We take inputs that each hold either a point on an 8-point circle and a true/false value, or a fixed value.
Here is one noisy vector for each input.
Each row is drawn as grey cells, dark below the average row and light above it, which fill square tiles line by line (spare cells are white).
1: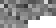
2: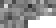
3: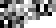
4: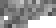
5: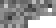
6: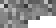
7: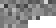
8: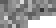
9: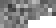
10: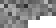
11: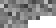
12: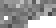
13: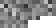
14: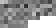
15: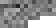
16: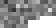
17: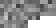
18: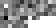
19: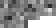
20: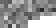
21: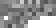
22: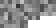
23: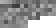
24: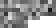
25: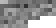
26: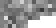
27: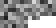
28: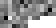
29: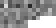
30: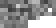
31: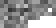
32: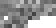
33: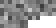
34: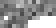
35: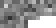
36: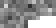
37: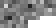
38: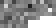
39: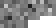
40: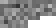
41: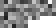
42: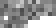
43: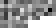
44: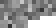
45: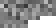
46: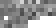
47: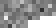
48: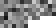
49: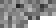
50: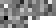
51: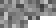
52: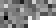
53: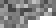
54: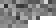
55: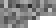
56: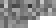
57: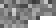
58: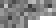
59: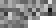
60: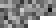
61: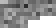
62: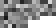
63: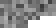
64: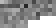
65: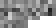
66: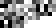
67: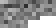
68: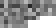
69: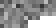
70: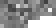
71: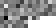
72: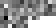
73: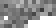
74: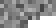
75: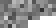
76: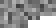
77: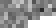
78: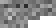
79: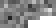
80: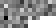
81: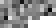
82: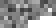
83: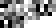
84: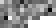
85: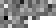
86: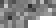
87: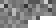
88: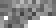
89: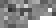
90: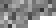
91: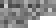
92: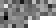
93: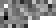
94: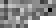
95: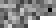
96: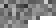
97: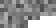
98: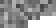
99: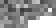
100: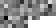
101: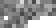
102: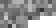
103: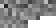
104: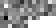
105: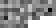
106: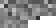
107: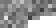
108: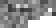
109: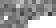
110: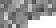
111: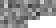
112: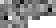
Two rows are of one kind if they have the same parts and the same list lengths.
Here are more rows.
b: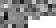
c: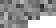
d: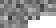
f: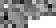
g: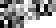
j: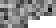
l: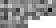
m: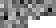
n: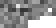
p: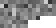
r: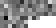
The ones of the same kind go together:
b, c, d, f, j, l, m, n, p, r
g

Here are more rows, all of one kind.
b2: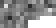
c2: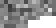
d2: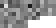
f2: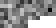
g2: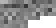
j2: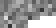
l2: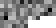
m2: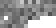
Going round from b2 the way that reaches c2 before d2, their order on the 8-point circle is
b2, c2, m2, j2, f2, l2, g2, d2.
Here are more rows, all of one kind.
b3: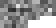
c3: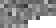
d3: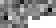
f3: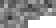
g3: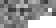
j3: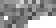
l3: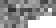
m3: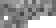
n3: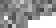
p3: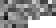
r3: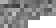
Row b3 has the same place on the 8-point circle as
g3, l3 and p3.
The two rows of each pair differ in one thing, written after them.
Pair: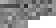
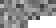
the place on the 8-point circle
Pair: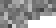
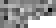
the true/false value
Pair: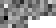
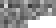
the true/false value
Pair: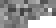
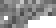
the place on the 8-point circle
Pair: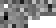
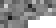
the true/false value
